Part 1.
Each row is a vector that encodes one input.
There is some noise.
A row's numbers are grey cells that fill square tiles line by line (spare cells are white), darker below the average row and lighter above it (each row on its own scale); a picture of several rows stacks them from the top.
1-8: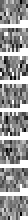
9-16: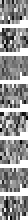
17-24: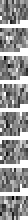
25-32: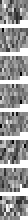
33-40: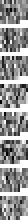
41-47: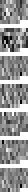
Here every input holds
a true/false value, together with either a point on a 5-point circle, or a fixed value.
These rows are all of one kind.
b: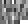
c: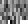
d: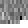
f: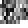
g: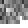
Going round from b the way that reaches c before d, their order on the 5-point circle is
b, c, d, f, g.
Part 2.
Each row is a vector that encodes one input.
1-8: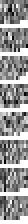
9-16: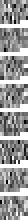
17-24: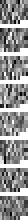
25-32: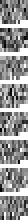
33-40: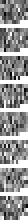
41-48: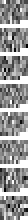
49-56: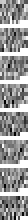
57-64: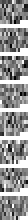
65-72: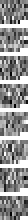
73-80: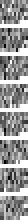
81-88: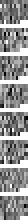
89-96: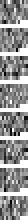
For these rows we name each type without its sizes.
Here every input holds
a point on a line, together with either a fixed value, or four true/false values.
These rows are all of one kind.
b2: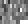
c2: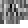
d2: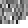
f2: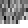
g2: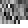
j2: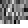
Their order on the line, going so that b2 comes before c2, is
g2, b2, j2, d2, f2, c2.
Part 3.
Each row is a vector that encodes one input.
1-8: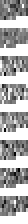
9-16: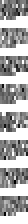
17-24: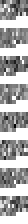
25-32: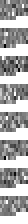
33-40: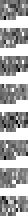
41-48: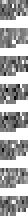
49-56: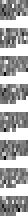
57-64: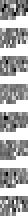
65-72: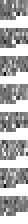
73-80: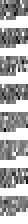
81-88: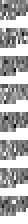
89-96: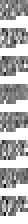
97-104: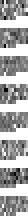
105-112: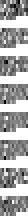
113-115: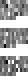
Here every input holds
a point on a 9-point circle and four true/false values.
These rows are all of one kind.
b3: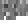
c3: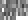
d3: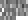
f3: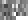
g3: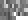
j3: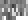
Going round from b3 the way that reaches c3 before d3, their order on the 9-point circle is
b3, c3, g3, f3, j3, d3.
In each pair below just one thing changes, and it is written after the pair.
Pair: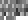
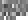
one of the four true/false values
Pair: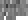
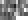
the place on the 9-point circle
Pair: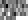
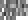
one of the four true/false values
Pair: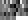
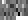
one of the four true/false values
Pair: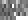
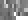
one of the four true/false values
